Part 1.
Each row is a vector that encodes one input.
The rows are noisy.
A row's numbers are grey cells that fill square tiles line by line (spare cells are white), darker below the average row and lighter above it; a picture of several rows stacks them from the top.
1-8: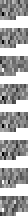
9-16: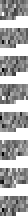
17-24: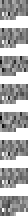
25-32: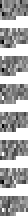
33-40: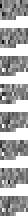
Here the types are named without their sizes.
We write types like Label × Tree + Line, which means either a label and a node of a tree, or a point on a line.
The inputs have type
Bool × Label.
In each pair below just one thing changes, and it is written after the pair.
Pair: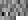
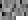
the label
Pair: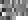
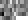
the true/false value
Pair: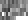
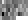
the true/false value
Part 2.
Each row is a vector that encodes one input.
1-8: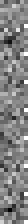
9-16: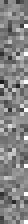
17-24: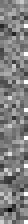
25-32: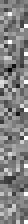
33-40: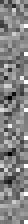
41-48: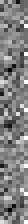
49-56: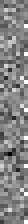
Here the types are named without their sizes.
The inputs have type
(Bool × Bool × Bool + Unit) × Line.
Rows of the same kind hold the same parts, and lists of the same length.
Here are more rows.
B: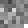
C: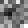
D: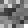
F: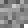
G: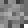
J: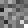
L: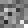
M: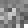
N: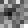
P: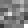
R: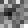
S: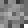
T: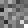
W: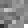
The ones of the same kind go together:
B, F, G, J, L, M, P, S, T, W
C, D, N, R

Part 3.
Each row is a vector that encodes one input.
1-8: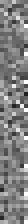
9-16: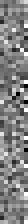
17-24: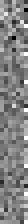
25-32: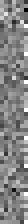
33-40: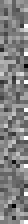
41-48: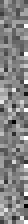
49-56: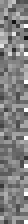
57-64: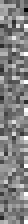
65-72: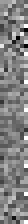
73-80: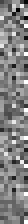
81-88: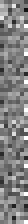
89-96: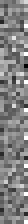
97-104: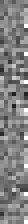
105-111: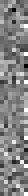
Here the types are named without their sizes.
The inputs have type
Bool × Bool × Bool × Bool + Circle + Unit.
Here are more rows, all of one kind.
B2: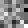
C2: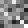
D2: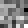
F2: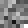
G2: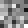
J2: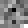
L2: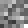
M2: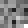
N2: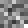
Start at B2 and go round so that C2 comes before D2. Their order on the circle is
B2, C2, N2, L2, F2, J2, M2, D2, G2.
